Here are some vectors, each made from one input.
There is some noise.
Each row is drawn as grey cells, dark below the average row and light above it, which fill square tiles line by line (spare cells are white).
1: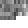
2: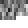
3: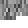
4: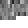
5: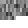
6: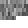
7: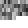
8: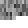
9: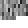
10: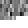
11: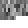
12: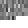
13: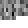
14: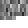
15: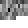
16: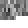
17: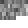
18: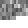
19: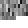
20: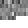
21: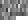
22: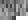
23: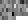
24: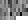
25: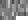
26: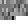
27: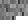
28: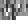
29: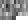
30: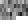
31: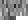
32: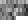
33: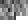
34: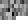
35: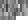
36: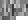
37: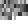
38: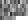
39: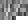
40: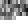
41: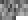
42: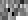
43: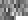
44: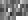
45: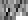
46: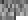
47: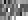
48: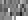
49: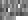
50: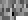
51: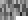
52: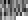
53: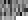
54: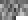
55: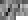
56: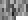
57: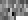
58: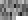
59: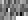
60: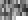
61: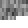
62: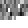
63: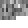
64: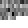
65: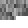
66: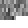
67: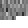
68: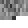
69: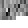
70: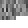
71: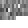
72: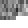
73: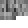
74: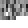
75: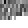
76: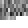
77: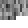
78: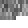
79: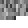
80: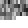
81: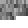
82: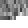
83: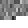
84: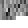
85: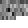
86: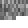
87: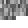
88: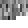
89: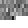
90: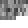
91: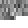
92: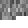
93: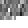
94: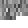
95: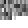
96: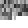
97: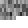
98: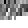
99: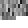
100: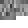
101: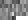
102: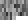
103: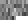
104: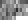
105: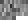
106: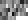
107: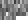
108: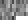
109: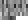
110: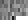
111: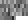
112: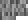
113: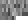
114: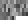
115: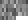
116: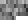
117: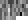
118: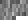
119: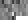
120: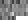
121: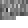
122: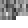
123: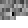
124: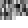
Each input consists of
a point on a 9-point line, together with a list of up to two points on a 6-point line.
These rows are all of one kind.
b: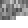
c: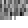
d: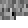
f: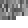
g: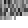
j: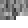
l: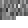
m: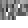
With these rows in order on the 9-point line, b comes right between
d and j.
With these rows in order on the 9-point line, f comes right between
j and m.
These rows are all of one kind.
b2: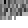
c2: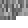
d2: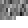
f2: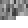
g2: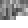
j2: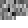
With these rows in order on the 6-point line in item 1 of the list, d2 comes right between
b2 and c2.
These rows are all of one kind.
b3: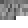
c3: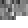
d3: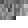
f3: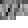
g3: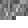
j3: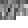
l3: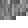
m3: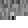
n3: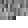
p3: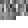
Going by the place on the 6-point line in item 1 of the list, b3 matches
d3, f3, j3 and l3.
